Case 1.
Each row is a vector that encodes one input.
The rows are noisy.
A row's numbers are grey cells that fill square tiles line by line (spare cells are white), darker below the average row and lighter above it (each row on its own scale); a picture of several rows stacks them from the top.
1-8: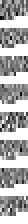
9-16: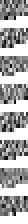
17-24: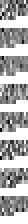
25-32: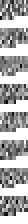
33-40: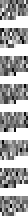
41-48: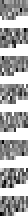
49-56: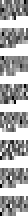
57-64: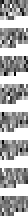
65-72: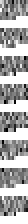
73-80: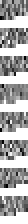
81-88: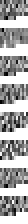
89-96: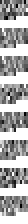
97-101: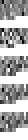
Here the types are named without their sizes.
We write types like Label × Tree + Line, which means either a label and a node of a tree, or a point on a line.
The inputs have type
Bool × Bool × Bool × Bool + List(Line).
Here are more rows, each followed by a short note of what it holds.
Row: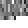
a list of two items
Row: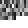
a list of one item
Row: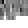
four true/false values
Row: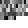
a list of two items
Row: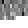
four true/false values
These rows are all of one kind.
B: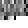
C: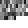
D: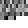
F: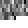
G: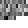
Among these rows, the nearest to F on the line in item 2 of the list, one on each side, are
C and G.
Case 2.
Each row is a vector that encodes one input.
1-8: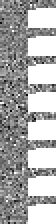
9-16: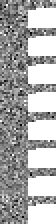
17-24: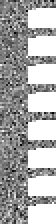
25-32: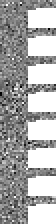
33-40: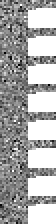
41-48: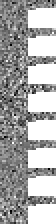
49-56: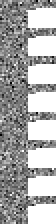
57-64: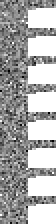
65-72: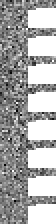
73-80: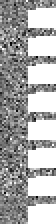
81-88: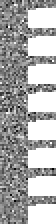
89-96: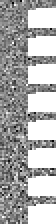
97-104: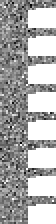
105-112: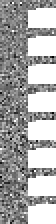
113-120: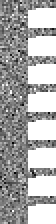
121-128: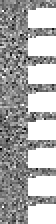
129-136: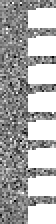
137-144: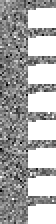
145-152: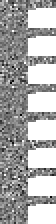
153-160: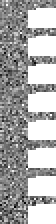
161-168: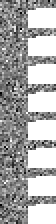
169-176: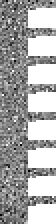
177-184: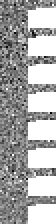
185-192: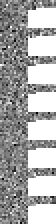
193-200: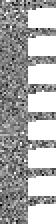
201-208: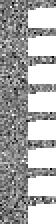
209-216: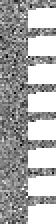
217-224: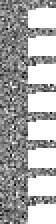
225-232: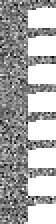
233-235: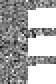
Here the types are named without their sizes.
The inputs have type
(Circle + Line) × Line.
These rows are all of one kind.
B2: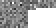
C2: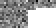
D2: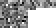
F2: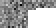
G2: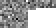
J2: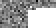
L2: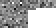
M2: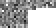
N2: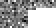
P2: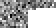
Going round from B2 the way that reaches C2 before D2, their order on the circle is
B2, C2, G2, L2, J2, P2, F2, D2, M2, N2.
